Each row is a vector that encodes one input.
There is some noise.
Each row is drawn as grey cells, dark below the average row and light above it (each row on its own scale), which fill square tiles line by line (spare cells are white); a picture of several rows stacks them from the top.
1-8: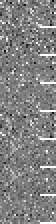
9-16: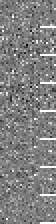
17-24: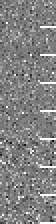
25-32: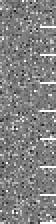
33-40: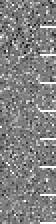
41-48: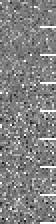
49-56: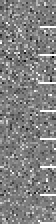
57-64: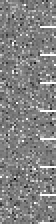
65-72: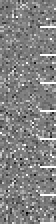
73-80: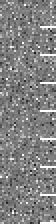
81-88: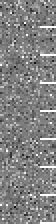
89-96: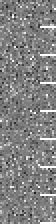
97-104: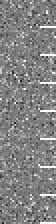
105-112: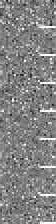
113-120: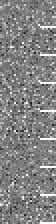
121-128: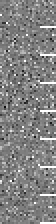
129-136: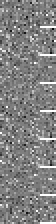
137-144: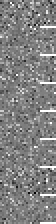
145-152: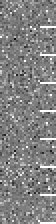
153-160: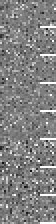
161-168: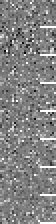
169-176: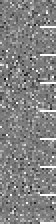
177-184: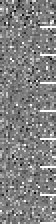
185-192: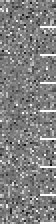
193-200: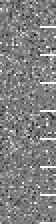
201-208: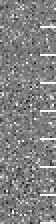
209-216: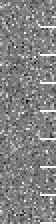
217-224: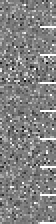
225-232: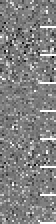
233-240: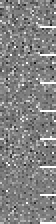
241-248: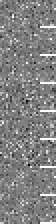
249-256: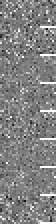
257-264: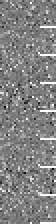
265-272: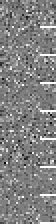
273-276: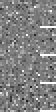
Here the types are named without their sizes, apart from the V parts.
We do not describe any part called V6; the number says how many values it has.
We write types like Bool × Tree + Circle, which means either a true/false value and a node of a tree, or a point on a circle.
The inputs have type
(Circle + Line × Line) × V6.
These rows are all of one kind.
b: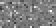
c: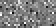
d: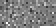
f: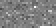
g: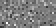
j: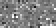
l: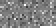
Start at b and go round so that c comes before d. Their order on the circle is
b, c, d, g, f, l, j.
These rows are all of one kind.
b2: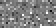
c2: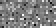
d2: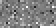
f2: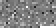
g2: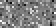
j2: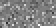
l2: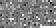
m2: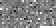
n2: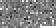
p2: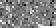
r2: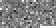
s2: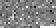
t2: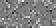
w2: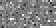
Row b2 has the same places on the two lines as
f2, n2, r2 and t2.
